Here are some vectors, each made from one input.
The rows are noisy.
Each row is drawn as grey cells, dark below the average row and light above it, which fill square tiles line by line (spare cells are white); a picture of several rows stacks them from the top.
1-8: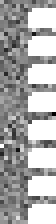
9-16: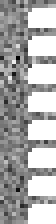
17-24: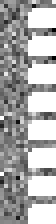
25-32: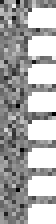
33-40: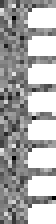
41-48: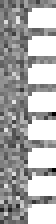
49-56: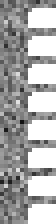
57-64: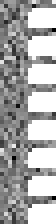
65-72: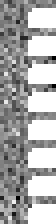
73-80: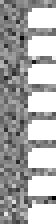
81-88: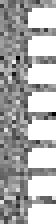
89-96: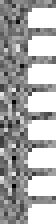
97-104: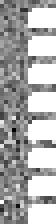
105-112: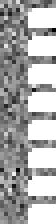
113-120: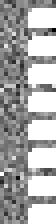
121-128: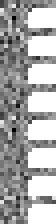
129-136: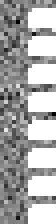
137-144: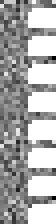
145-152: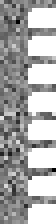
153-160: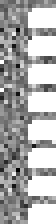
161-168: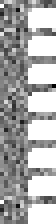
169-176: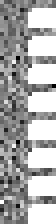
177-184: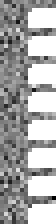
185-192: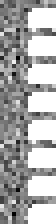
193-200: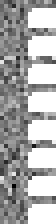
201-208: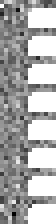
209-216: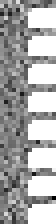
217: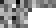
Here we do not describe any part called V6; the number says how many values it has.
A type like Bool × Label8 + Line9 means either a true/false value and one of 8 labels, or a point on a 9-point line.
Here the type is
Bool × Bool × Bool + Label7 × Line5 × Line7 × V6.
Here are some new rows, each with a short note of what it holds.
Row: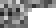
three true/false values
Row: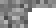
one of 7 labels, a point on a 5-point line, a point on a 7-point line and a value of V6
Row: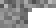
one of 7 labels, a point on a 5-point line, a point on a 7-point line and a value of V6
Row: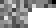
three true/false values
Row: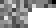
three true/false values
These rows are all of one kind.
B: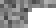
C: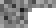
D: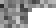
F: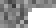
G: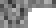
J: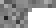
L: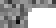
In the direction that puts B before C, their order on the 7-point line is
G, D, B, C, J, F, L.
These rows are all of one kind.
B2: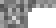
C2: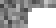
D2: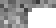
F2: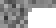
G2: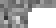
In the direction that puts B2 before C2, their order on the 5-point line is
B2, G2, D2, C2, F2.
